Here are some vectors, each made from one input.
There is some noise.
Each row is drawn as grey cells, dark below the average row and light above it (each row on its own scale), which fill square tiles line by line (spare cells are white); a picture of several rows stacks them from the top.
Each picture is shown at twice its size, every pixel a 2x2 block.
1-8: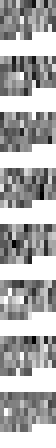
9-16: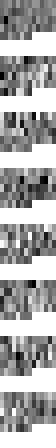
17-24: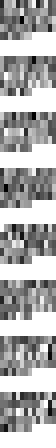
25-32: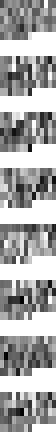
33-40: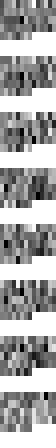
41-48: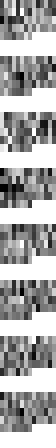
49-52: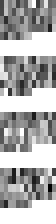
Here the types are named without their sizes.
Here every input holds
a point on each of two lines.
